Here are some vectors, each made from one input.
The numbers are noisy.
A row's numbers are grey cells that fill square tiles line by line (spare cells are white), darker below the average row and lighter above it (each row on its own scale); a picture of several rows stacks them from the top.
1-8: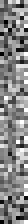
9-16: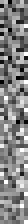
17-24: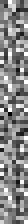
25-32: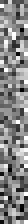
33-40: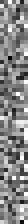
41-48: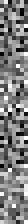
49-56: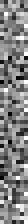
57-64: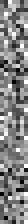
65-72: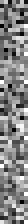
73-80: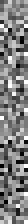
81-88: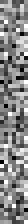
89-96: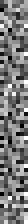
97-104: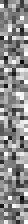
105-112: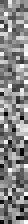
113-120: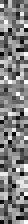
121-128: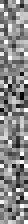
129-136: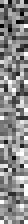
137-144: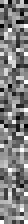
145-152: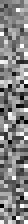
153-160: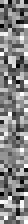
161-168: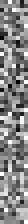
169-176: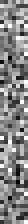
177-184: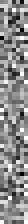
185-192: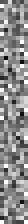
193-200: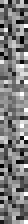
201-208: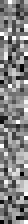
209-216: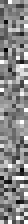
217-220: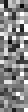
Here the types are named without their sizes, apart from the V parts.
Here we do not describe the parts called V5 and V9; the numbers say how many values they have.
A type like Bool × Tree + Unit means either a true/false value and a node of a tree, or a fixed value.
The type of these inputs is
Bool × Label × V5 × V9 + Line.
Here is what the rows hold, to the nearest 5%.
About 75% of them hold a label, a true/false value, a value of V5 and a value of V9. The rest hold a point on a line.
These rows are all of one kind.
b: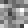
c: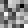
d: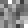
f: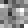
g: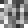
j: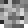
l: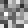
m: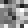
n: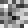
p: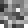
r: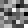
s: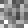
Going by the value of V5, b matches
f, g, j and s.
